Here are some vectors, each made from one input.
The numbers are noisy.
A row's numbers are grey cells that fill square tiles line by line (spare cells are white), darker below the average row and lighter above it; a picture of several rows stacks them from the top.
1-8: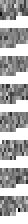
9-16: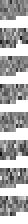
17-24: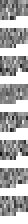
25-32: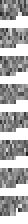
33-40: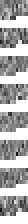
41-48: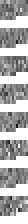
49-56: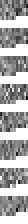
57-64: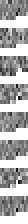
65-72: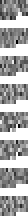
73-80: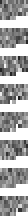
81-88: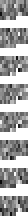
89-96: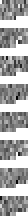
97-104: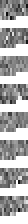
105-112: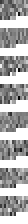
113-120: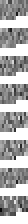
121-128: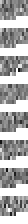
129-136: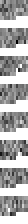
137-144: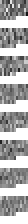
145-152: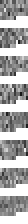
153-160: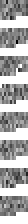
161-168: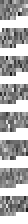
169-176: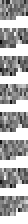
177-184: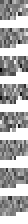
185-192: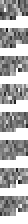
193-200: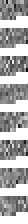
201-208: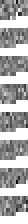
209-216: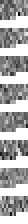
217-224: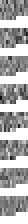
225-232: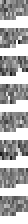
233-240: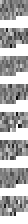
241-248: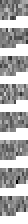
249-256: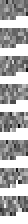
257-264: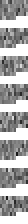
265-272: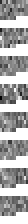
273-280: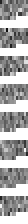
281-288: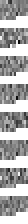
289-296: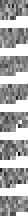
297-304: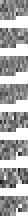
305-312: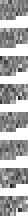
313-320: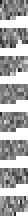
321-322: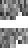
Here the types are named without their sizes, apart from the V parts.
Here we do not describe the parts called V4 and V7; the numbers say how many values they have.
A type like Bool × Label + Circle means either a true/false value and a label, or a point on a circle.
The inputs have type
Line × (Line + V4) + Tree × Tree + V7.
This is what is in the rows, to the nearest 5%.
About 50% of them hold a point on a line, together with either a point on a line, or a value of V4. About 40% of them hold a node of each of two trees. The rest hold a value of V7.
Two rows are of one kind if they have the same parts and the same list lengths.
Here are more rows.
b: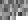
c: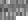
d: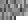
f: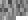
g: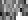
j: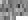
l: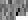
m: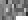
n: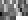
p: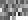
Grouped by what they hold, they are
b, p
c, f, j, l
d, m
g, n

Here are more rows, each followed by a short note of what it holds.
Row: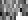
a value of V7
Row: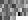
a point on a line and a value of V4
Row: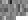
a point on each of two lines
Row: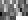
a value of V7
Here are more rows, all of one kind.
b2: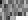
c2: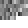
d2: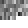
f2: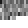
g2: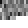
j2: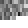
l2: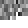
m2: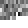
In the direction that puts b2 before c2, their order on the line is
f2, g2, b2, j2, m2, c2, l2, d2.
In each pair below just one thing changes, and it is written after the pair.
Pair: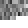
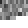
the value of V4
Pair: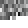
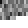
the value of V4
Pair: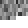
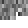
the value of V4
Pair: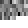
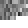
the place on the line
